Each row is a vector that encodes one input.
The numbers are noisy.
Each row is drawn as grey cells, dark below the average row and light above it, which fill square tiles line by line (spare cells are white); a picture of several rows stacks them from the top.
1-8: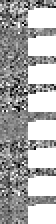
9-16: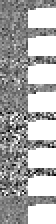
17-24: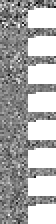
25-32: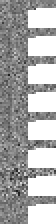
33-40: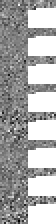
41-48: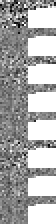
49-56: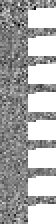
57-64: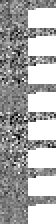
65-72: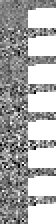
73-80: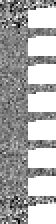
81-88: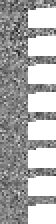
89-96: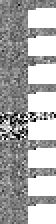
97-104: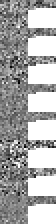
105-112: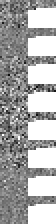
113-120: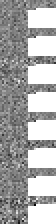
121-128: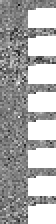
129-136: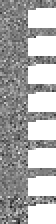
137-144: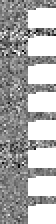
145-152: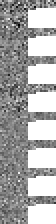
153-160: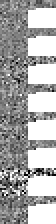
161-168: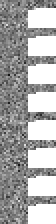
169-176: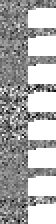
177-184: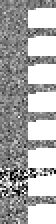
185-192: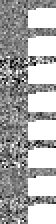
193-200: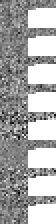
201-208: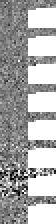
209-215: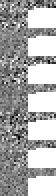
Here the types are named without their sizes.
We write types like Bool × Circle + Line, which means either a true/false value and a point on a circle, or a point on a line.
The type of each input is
Label × (Label + Line).
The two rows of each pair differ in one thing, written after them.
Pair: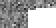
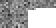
the place on the line
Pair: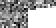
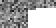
the label
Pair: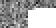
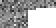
the place on the line
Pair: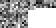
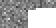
the place on the line
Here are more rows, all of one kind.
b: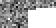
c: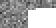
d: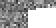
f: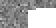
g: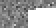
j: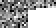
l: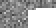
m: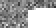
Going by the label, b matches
f and m.
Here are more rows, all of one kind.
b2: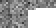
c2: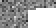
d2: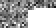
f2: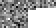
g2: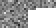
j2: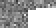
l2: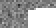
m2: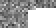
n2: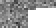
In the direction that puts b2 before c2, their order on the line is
f2, l2, d2, n2, g2, j2, m2, b2, c2.
